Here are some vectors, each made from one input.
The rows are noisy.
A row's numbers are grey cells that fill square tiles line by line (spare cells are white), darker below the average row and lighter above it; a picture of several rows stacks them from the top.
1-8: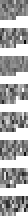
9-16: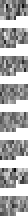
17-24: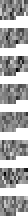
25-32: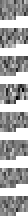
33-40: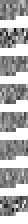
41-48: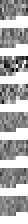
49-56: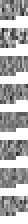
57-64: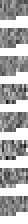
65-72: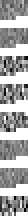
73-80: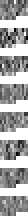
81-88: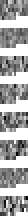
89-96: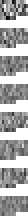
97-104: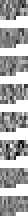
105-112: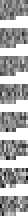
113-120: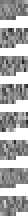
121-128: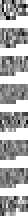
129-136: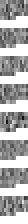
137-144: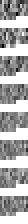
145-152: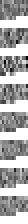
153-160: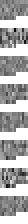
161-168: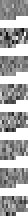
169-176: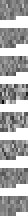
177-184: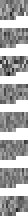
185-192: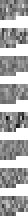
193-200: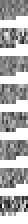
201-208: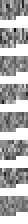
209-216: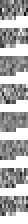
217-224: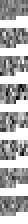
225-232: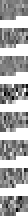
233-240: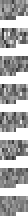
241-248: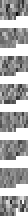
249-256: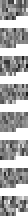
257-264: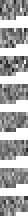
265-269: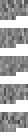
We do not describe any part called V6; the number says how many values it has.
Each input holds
a list of up to two items, each one of 10 labels and a value of V6.
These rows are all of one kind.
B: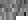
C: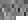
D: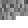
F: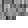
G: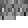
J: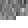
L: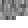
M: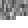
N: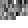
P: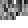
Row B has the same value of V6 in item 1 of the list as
C, G, N and P.
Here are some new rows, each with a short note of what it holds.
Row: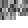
a list of one item
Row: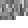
a list of two items
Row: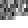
the empty list
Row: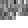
a list of two items
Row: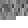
a list of one item
